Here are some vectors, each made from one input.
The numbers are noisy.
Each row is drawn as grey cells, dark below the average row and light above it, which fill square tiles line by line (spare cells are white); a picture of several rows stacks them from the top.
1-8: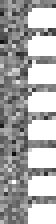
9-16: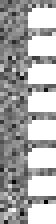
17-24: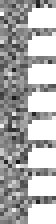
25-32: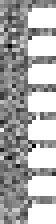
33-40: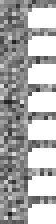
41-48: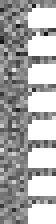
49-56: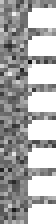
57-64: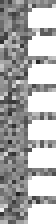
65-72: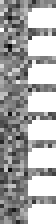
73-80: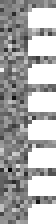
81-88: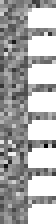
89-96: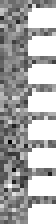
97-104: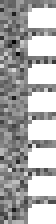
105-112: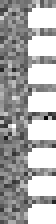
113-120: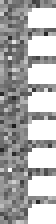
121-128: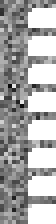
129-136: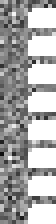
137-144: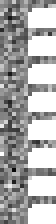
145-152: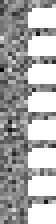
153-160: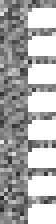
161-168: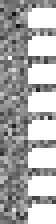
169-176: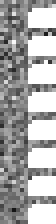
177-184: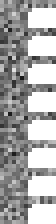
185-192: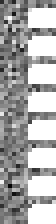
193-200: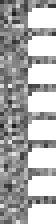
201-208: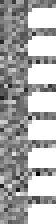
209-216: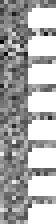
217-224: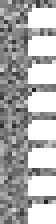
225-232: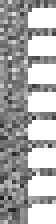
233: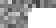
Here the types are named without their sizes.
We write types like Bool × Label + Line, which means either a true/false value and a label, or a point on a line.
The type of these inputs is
Bool × (Circle + Unit).
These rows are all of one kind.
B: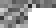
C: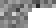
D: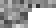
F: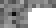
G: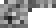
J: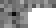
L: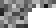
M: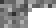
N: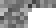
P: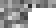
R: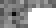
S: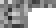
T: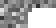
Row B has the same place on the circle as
F, J, N and R.
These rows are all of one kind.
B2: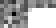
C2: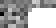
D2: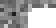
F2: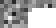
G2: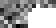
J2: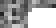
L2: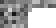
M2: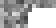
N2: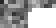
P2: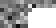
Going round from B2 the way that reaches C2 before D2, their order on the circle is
B2, G2, N2, P2, J2, L2, C2, M2, F2, D2.
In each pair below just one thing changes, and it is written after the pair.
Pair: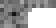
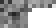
the place on the circle
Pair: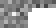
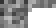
the true/false value
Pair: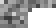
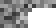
the true/false value
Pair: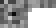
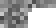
the true/false value
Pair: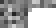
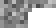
the true/false value
